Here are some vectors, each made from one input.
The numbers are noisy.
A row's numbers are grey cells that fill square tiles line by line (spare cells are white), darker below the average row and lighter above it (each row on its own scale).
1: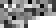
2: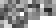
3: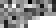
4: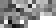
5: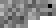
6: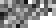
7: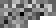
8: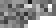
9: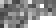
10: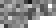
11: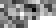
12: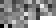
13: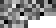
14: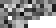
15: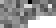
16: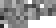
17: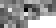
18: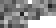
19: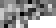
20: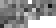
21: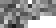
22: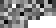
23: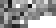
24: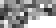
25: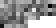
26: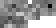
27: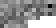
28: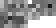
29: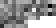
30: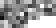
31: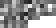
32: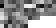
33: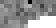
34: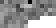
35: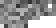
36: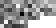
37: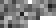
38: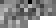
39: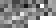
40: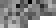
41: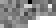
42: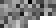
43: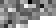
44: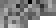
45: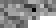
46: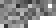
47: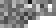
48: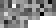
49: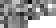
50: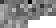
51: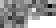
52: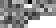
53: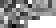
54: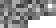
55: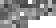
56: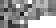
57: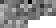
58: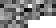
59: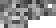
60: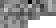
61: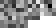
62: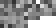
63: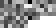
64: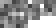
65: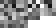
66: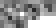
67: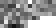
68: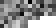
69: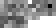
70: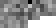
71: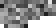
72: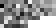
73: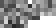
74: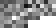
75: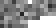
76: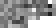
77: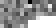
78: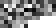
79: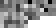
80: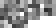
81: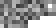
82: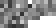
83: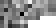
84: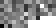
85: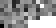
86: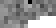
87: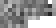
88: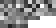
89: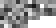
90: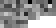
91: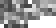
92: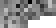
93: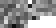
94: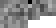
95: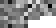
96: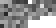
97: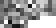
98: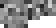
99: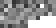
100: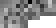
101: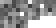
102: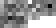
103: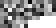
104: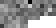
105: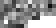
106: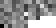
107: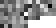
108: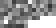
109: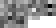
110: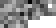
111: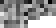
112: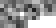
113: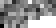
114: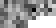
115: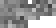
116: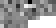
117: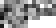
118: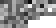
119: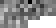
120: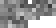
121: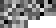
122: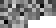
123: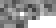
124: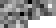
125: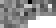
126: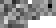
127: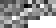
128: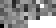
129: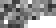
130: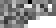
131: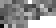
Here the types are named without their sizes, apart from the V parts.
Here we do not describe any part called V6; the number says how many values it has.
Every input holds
a point on a line, together with either a node of a tree, or a value of V6.
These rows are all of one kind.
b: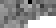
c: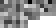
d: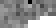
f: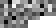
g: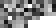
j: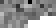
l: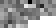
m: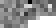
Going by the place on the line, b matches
d and m.
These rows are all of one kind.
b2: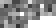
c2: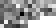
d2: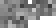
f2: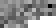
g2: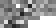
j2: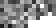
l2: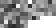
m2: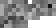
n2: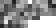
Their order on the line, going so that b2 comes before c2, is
j2, f2, n2, l2, b2, m2, g2, c2, d2.
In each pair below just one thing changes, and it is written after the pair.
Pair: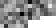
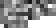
the value of V6
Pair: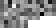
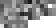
the place on the line
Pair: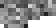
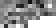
the value of V6
